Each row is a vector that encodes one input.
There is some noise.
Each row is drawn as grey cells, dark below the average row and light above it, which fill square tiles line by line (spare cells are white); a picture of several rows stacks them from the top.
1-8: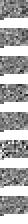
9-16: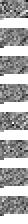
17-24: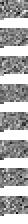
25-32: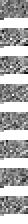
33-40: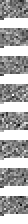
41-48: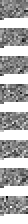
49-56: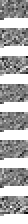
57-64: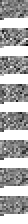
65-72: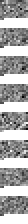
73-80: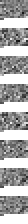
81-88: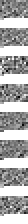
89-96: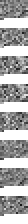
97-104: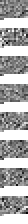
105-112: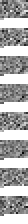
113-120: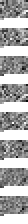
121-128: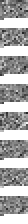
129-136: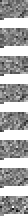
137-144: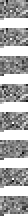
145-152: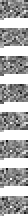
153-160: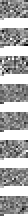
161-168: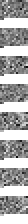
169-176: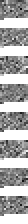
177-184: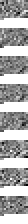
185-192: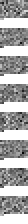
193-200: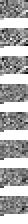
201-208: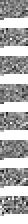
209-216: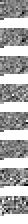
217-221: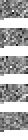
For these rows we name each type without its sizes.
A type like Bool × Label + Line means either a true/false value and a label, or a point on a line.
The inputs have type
(Label + Line) × Line + List(Circle).
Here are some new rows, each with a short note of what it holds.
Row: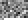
a label and a point on a line
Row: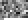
a label and a point on a line
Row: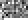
the empty list
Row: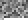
a point on each of two lines
